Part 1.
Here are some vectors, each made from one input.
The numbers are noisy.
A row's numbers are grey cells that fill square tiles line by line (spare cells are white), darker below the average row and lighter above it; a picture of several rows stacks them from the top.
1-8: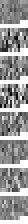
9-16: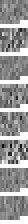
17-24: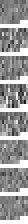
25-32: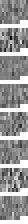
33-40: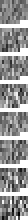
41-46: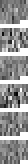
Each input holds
a node of each of two 7-node trees.
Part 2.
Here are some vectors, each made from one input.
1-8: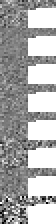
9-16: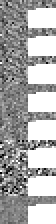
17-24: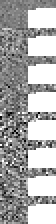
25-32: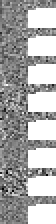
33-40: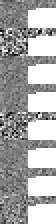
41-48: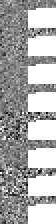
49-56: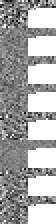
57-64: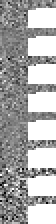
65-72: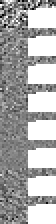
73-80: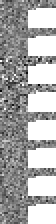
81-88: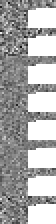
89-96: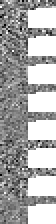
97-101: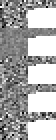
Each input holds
either a point on an 8-point circle, or a fixed value, or four true/false values.
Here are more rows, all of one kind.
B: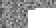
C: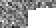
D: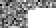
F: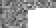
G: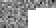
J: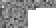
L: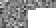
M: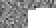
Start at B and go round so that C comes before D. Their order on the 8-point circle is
B, M, J, C, L, G, D, F.
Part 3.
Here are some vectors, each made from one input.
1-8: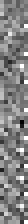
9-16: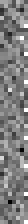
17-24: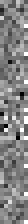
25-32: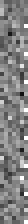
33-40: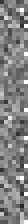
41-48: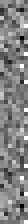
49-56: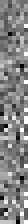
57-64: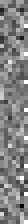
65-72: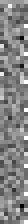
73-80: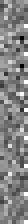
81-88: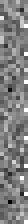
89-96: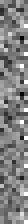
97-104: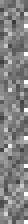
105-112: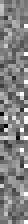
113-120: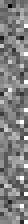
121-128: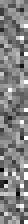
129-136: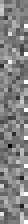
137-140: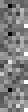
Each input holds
either a point on a 6-point circle and a true/false value, or a fixed value.
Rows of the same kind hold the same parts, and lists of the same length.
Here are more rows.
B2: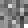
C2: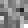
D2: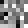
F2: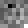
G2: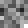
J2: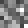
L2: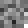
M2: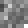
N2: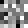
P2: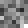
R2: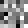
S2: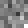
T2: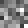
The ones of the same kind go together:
B2, C2, F2, G2, J2, L2, M2, P2, S2, T2
D2, N2, R2

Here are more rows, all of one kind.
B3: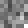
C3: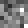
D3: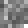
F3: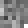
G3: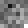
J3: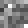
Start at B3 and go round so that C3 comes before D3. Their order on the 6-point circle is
B3, G3, C3, D3, J3, F3.
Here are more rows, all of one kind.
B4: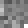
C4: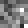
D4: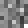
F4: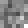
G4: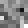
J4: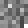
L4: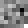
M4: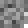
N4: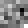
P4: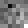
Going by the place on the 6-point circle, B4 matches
L4 and N4.
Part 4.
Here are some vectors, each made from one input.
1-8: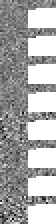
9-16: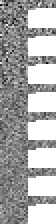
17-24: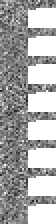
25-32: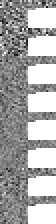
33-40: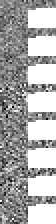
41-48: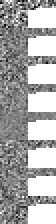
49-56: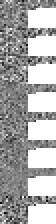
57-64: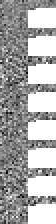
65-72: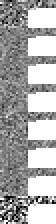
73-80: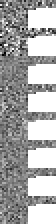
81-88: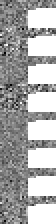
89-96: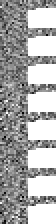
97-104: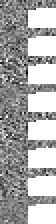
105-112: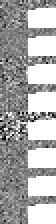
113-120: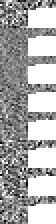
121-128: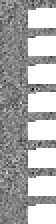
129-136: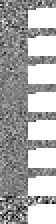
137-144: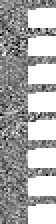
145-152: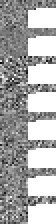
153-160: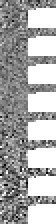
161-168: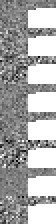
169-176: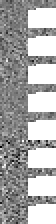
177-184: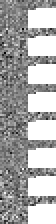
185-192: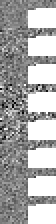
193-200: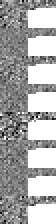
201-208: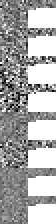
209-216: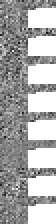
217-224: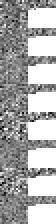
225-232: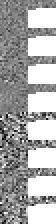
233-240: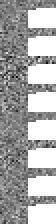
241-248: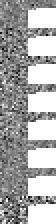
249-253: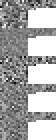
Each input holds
either a point on an 8-point circle, or a fixed value, or a node of a 16-node tree.
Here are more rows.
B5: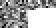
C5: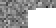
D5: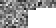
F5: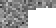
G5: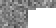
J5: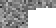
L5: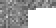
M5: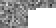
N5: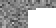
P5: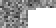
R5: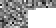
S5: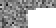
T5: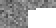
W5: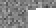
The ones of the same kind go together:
B5, C5, D5, F5, G5, J5, L5, N5, S5, T5, W5
M5, R5
P5

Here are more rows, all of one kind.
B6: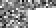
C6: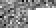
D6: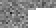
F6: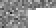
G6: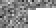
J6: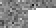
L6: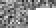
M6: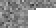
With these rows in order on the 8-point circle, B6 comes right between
D6 and F6.
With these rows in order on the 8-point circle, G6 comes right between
C6 and D6.
